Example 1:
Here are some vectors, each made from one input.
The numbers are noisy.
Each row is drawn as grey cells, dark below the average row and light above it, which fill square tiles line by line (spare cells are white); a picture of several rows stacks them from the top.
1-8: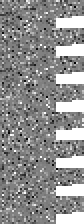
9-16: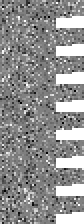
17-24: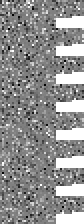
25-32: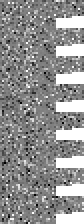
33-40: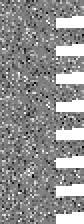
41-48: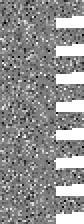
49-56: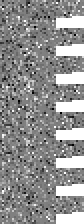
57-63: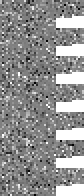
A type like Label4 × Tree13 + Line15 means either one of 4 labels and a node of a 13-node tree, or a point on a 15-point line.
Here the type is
Bool × Label8.
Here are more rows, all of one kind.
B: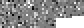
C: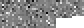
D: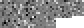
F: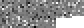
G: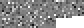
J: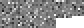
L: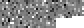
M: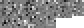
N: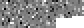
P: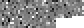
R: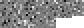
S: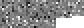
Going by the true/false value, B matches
G and J.
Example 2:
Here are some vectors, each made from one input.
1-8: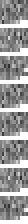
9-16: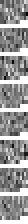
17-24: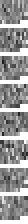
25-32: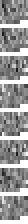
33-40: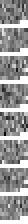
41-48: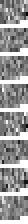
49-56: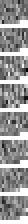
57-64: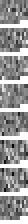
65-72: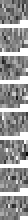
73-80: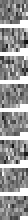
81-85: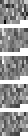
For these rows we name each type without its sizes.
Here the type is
Bool × Bool × Bool × Bool + Line.
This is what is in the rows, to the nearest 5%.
About 20% of them hold a point on a line. The rest hold four true/false values.
